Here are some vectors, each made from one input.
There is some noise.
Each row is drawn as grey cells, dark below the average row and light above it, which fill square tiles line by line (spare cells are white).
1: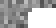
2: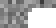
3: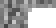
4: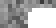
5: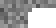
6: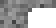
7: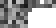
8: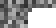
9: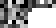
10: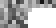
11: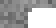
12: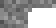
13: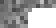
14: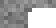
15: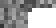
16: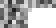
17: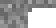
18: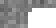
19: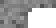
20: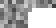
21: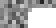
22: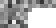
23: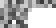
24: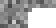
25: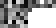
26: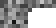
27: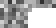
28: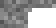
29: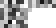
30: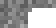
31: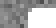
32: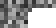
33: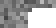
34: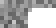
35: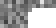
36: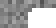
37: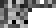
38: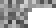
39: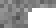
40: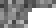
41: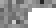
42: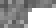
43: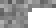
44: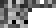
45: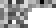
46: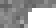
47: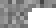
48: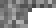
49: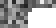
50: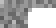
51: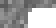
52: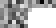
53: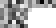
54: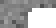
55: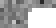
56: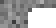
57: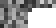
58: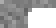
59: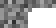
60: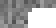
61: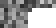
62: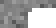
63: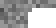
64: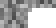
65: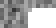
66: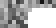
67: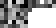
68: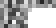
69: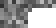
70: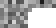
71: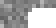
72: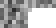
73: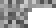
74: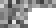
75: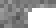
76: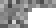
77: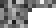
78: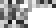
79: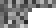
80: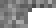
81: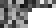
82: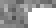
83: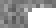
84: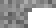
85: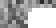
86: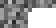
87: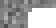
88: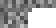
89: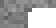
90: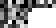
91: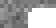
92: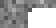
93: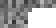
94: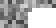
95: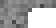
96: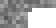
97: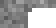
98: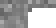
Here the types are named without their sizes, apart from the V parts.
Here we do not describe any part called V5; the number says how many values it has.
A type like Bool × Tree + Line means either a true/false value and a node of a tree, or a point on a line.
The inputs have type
Bool × Label × V5.
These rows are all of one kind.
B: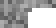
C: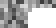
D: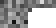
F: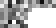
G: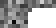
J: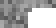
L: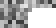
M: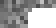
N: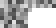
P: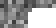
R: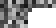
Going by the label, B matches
J and L.
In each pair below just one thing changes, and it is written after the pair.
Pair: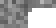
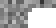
the label
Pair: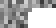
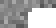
the value of V5
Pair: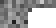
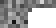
the value of V5
